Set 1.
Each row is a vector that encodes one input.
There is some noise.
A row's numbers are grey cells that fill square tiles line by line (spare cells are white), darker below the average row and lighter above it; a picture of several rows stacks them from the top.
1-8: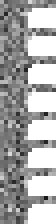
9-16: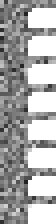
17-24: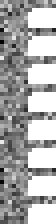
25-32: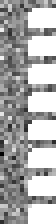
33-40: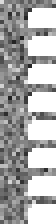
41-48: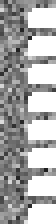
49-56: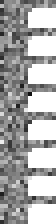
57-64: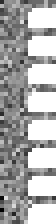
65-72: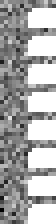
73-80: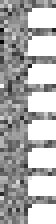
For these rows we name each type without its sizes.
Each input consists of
a point on a circle.
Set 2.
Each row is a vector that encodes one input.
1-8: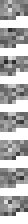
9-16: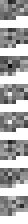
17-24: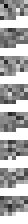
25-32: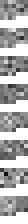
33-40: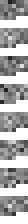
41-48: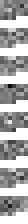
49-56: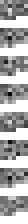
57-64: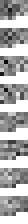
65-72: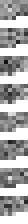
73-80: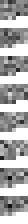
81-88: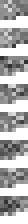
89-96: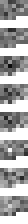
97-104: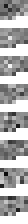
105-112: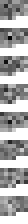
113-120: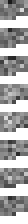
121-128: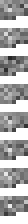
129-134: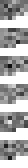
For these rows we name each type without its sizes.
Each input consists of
either a fixed value, or three true/false values.
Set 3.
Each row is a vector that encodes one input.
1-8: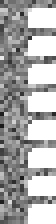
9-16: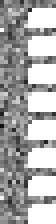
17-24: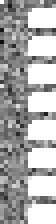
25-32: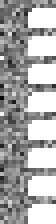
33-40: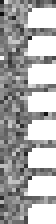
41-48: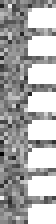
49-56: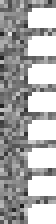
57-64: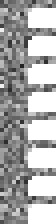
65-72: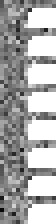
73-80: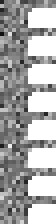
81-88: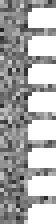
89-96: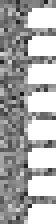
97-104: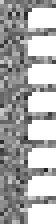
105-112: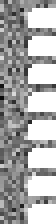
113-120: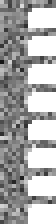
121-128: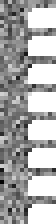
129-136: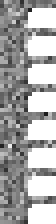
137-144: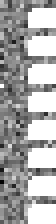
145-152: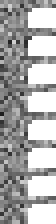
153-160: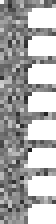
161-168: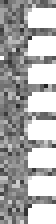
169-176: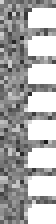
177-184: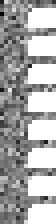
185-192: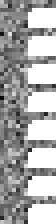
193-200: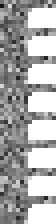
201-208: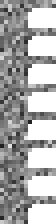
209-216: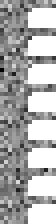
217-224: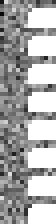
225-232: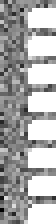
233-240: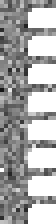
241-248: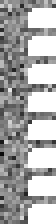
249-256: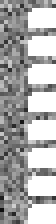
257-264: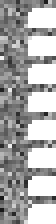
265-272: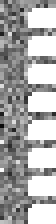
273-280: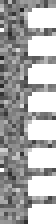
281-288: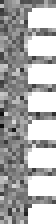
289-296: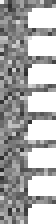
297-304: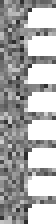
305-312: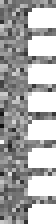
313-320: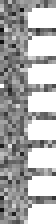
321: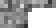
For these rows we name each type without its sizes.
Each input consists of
a point on a circle.
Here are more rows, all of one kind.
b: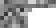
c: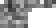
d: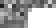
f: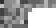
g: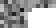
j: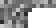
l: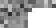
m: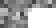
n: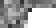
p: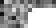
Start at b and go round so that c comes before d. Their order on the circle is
b, c, j, l, f, p, n, d, m, g.
